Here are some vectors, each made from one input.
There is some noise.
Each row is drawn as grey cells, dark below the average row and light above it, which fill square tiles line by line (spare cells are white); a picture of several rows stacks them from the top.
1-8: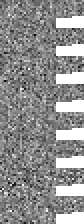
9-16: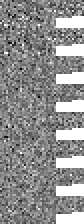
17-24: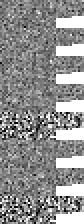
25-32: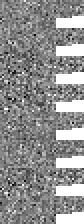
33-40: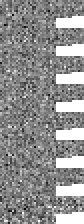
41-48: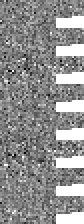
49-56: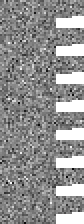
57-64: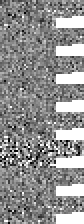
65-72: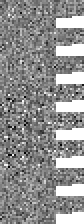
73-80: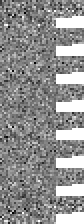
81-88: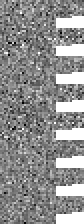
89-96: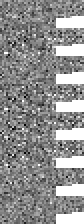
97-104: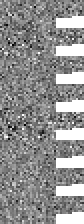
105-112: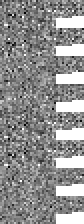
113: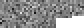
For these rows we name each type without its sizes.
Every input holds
a list of points on a line.
